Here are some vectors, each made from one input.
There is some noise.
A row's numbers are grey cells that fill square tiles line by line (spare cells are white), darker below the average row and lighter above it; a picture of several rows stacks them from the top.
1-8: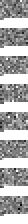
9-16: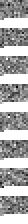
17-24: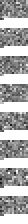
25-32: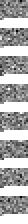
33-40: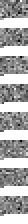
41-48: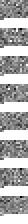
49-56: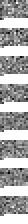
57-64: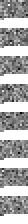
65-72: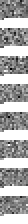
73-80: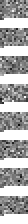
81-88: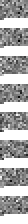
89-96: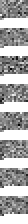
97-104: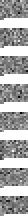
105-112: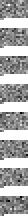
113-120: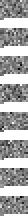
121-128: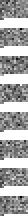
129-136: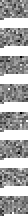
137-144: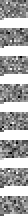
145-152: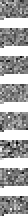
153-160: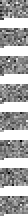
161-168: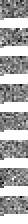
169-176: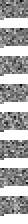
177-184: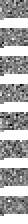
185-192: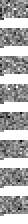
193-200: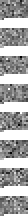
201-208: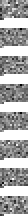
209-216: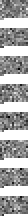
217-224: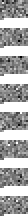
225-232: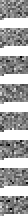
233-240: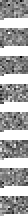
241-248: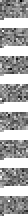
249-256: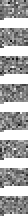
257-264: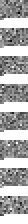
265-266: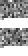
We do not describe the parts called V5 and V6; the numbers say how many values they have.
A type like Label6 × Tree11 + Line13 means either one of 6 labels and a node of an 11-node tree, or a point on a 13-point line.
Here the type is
(Circle8 + V6) × (Line7 + V5) + Line9.
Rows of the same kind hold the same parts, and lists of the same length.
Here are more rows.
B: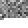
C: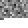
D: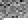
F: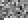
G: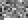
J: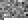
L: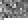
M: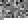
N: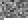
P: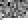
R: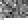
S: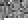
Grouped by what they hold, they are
B, C, F
D, P, S
G
J
L, M, N, R

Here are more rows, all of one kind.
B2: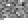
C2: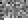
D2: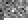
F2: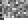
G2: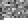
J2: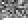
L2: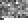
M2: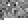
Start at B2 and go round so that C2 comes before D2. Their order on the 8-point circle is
B2, C2, F2, G2, L2, M2, D2, J2.
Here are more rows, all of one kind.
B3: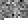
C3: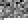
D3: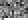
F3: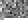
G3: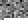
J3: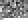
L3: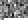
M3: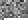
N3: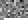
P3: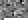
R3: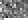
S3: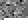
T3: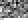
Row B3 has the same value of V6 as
G3 and N3.
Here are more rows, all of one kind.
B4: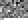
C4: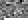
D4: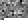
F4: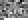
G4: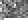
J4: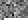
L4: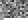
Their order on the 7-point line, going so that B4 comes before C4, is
G4, L4, B4, F4, C4, D4, J4.
